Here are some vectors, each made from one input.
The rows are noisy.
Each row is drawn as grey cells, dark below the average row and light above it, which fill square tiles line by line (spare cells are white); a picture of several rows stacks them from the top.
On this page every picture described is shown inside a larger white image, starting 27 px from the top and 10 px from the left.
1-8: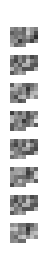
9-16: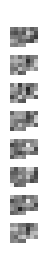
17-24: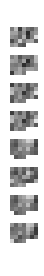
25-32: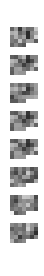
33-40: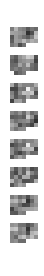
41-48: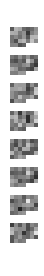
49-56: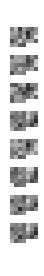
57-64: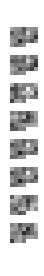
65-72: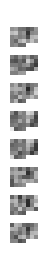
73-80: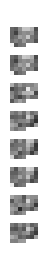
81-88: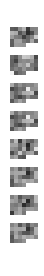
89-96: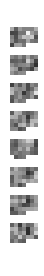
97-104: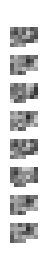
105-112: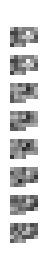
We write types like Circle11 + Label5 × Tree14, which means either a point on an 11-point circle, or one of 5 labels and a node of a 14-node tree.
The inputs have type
Tree12 + Tree13.
